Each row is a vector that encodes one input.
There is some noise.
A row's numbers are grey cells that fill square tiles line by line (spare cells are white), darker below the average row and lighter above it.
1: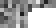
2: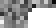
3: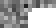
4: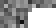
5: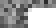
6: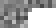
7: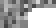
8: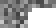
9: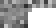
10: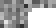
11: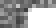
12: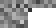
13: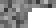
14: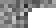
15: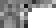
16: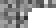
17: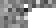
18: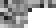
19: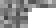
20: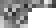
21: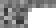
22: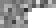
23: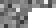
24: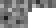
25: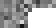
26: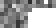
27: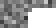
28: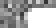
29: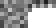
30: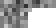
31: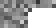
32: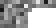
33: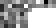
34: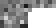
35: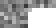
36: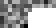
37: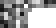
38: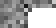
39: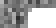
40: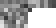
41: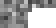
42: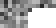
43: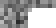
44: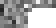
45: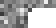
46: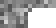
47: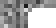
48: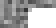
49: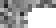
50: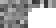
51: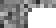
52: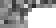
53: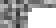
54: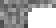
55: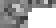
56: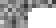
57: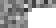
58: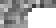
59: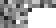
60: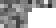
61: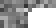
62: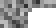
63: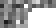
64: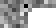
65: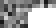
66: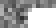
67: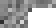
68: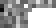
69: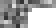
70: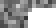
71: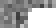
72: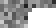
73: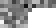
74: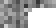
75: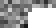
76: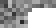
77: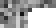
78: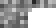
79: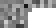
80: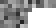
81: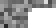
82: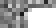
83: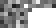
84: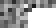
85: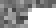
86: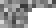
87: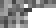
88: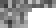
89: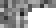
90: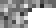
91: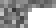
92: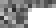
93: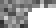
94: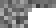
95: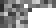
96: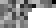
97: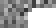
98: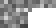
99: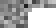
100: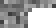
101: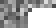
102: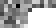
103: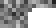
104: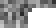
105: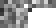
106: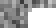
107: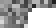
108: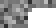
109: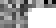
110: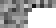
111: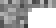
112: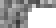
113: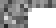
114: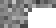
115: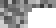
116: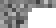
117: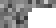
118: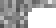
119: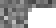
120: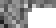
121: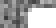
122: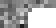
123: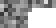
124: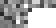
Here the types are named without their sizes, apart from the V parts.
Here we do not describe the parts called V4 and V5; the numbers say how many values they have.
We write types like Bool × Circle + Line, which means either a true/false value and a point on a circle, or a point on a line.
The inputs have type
(Bool × Label + V4) × V5.
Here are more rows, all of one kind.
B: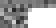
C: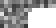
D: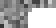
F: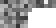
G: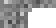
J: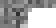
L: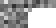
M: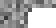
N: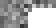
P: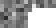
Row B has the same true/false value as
F, J and P.
